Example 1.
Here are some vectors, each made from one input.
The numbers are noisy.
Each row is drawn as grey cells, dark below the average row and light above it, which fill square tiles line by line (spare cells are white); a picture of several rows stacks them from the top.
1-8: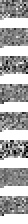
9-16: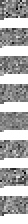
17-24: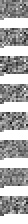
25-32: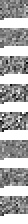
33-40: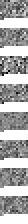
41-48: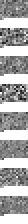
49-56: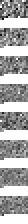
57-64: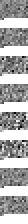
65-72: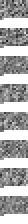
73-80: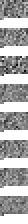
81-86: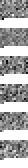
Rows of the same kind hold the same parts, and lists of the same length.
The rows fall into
2 kinds.
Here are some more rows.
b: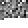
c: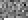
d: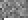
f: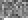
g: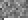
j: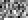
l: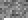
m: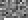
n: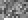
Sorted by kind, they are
b, m
c, d, f, g, j, l, n

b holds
a fixed value.
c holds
three true/false values.
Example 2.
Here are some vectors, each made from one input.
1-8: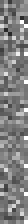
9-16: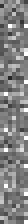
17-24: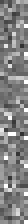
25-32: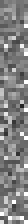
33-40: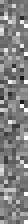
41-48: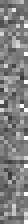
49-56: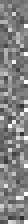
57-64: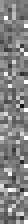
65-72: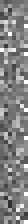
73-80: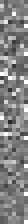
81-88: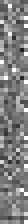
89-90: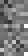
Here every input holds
four true/false values.
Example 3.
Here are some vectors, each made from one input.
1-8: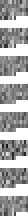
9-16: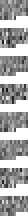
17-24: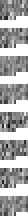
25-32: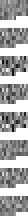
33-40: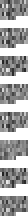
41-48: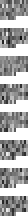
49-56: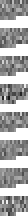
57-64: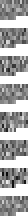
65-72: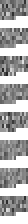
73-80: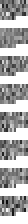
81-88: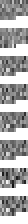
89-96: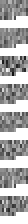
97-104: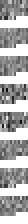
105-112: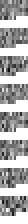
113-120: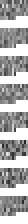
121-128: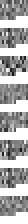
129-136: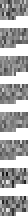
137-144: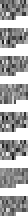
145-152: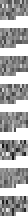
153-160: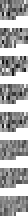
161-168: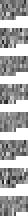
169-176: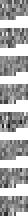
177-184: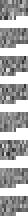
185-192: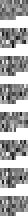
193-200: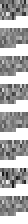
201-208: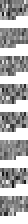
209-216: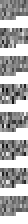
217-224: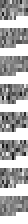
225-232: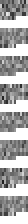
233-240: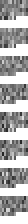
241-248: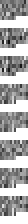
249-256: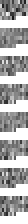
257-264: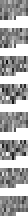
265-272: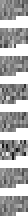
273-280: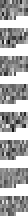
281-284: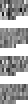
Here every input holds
a node of a 13-node tree.
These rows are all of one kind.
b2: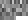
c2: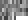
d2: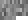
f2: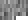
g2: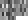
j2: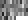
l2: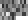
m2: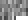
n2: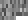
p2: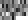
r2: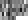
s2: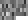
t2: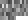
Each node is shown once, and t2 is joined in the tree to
b2 and g2.
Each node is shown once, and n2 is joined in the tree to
d2 and s2.
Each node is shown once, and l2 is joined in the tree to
p2 and s2.
